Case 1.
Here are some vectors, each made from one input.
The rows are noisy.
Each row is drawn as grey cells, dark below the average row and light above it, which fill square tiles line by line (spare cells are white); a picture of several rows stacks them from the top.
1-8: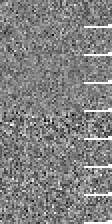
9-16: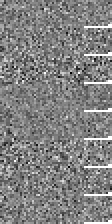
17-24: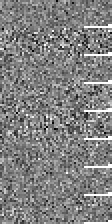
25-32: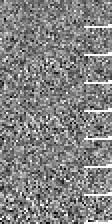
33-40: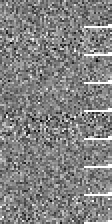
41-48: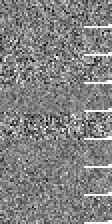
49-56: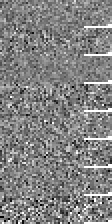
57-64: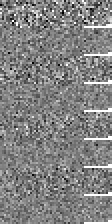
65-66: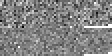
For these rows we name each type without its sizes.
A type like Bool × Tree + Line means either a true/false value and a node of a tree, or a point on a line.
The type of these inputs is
Tree × Tree.
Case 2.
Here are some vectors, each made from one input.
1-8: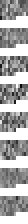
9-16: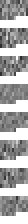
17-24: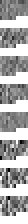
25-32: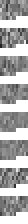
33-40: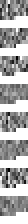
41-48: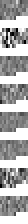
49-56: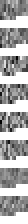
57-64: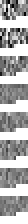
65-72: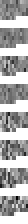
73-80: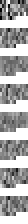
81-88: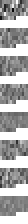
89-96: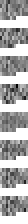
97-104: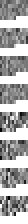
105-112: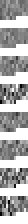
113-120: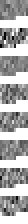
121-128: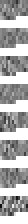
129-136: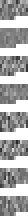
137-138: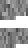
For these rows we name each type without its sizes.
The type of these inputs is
Bool × Label.
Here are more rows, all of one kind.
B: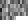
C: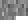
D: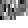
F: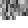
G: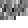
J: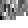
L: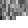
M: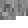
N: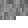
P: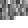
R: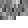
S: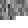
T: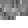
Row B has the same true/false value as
L, N and T.
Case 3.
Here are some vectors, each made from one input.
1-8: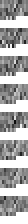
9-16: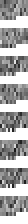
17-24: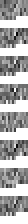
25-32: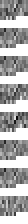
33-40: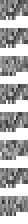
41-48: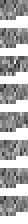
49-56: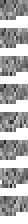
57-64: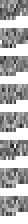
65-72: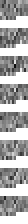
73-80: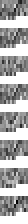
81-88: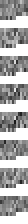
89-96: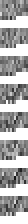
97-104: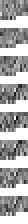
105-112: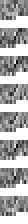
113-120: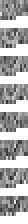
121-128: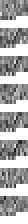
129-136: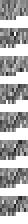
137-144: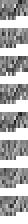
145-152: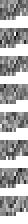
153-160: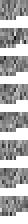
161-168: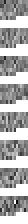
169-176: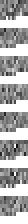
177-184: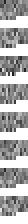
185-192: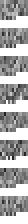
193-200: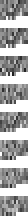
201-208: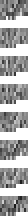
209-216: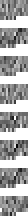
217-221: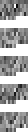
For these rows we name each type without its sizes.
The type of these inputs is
Circle + Label.
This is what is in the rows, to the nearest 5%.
About 60% of them hold a point on a circle. The rest hold a label.
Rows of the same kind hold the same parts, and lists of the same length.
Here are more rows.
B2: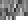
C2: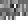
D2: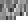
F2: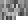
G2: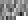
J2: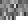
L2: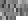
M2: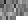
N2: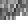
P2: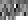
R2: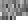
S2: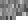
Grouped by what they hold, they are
B2, C2, J2, N2, P2
D2, F2, G2, L2, M2, R2, S2

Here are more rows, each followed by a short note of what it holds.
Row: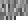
a point on a circle
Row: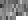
a point on a circle
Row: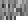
a point on a circle
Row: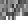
a label
